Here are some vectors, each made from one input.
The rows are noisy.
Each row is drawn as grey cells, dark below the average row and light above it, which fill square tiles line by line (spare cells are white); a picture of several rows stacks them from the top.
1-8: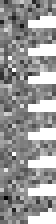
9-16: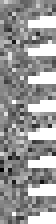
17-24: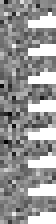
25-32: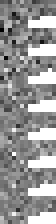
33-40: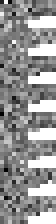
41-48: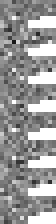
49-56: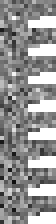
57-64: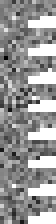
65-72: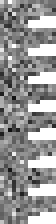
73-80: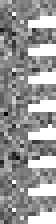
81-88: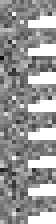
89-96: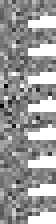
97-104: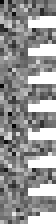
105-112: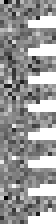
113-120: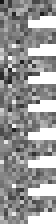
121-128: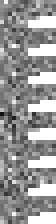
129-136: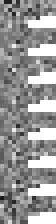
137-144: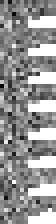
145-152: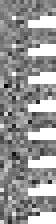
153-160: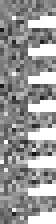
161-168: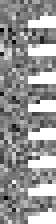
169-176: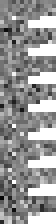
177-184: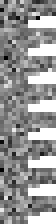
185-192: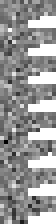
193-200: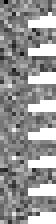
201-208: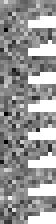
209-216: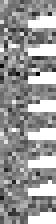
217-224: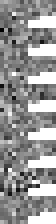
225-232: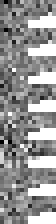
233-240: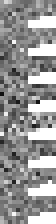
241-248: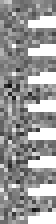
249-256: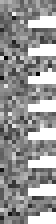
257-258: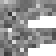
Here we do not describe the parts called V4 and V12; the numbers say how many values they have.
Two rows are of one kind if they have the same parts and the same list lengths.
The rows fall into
3 kinds.
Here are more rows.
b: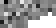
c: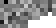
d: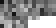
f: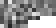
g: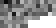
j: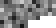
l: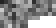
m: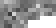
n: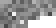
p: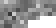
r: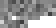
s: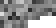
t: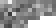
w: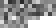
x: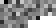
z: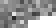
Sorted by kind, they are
b, c, d, g, j, l, s, x
f, m, p, t
n, r, w, z

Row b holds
a value of V12.
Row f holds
a point on an 8-point line and a true/false value.
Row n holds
a true/false value and a value of V4.
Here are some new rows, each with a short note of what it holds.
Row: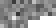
a true/false value and a value of V4
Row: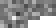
a point on an 8-point line and a true/false value
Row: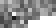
a true/false value and a value of V4
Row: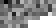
a value of V12
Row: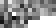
a true/false value and a value of V4
